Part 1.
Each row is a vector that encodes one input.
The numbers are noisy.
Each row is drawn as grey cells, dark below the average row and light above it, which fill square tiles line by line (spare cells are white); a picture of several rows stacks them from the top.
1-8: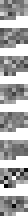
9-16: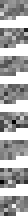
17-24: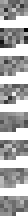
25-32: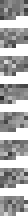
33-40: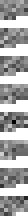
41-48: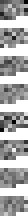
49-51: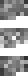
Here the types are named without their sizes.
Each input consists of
four true/false values.
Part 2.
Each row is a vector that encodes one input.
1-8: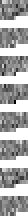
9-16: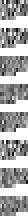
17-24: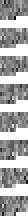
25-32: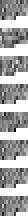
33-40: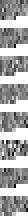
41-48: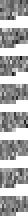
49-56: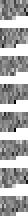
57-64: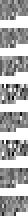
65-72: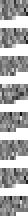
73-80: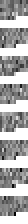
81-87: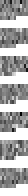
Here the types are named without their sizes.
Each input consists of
either a fixed value, or a node of a tree.
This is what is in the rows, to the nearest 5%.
About 5% of them hold a fixed value. The rest hold a node of a tree.
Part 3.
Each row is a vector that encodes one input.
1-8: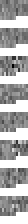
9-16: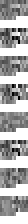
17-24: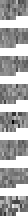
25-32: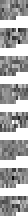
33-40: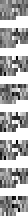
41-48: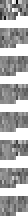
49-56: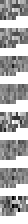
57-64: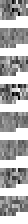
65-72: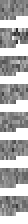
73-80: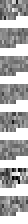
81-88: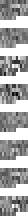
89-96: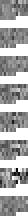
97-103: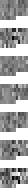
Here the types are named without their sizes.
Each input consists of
a label.
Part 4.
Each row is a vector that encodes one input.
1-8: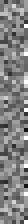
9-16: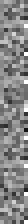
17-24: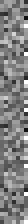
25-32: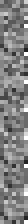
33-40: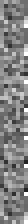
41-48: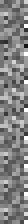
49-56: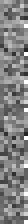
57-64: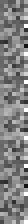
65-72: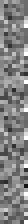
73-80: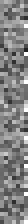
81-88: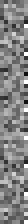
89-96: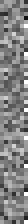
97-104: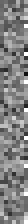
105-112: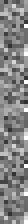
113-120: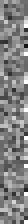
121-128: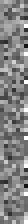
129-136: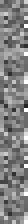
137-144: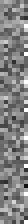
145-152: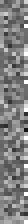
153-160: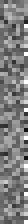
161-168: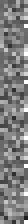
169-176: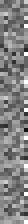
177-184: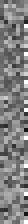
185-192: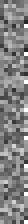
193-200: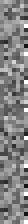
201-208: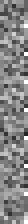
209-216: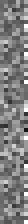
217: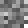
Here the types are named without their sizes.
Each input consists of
three true/false values.
